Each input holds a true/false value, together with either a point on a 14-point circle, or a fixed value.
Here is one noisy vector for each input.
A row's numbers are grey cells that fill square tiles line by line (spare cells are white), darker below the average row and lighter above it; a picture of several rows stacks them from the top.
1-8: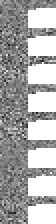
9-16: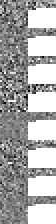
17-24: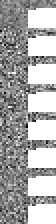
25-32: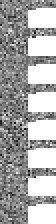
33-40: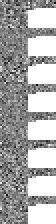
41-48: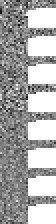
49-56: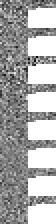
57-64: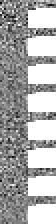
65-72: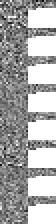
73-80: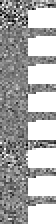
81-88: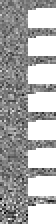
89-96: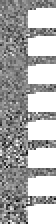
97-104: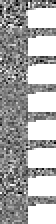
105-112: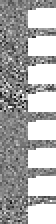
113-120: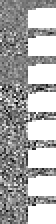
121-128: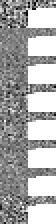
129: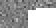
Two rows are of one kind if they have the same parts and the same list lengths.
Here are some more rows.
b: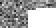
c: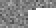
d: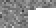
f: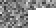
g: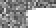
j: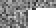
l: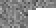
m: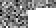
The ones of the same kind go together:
b, c, d, g, j, l, m
f

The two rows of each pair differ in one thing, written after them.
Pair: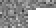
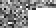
the true/false value
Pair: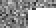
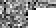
the place on the 14-point circle
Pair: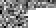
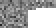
the place on the 14-point circle
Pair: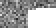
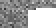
the place on the 14-point circle
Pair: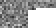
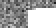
the place on the 14-point circle
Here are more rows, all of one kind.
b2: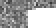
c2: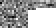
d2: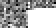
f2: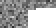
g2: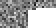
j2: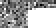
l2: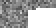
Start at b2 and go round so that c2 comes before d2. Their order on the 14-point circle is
b2, c2, d2, f2, j2, l2, g2.
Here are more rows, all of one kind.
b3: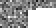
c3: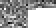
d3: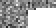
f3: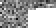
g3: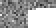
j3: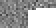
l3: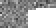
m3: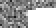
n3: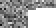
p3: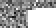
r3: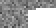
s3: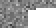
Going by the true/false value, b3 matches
c3 and j3.
